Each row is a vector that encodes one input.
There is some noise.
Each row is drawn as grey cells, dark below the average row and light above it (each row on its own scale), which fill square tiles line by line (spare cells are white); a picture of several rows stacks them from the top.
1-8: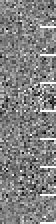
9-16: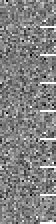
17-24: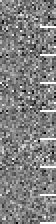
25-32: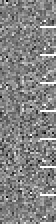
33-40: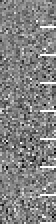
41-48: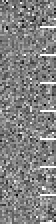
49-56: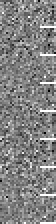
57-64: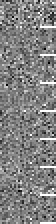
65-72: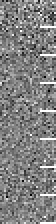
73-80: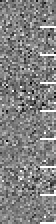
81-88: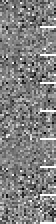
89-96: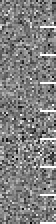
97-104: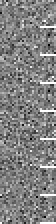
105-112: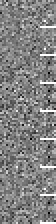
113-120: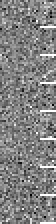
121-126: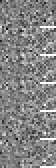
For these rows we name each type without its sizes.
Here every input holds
a label, together with a list of points on a line.
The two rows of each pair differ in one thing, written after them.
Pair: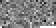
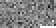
the label
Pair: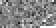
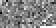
the place on the line in item 2 of the list
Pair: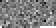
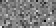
the place on the line in item 2 of the list
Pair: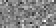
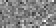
the place on the line in item 1 of the list
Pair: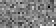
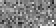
the place on the line in item 1 of the list
